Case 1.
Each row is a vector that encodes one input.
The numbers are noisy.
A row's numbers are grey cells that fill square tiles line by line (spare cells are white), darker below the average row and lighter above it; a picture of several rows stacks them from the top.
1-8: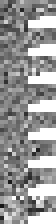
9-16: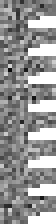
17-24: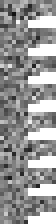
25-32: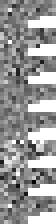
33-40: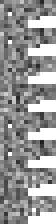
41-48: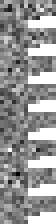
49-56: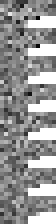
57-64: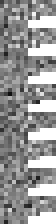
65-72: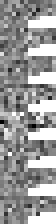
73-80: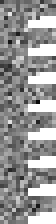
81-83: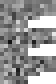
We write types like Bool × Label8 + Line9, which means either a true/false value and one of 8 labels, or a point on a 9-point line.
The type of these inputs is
Tree13 + Unit.
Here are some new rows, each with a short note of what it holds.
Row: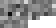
a node of a 13-node tree
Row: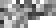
a fixed value
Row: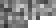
a node of a 13-node tree
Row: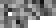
a node of a 13-node tree
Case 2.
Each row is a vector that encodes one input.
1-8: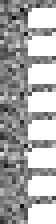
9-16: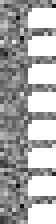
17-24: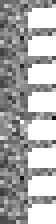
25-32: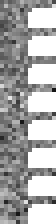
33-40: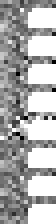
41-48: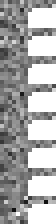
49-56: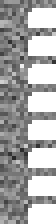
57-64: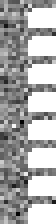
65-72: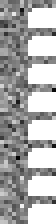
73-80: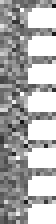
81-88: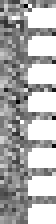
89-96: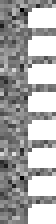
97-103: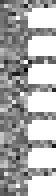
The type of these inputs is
Line10.
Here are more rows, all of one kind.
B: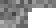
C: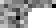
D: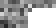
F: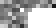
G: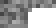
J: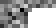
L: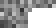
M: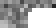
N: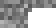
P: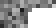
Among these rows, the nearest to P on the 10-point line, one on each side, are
J and L.
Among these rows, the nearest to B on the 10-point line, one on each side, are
G and N.
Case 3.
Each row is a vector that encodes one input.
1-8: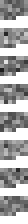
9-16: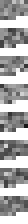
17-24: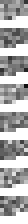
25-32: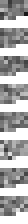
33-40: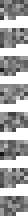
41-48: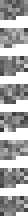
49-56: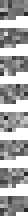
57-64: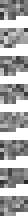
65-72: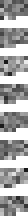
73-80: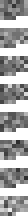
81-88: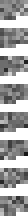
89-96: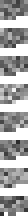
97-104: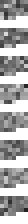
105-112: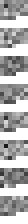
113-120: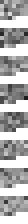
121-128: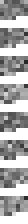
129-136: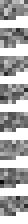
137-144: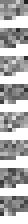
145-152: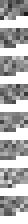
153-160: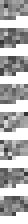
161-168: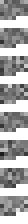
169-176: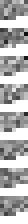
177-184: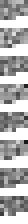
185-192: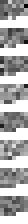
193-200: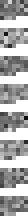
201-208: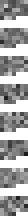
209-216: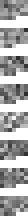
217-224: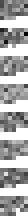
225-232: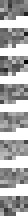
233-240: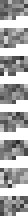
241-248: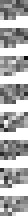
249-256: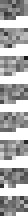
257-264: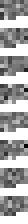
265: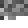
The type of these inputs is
Line16.
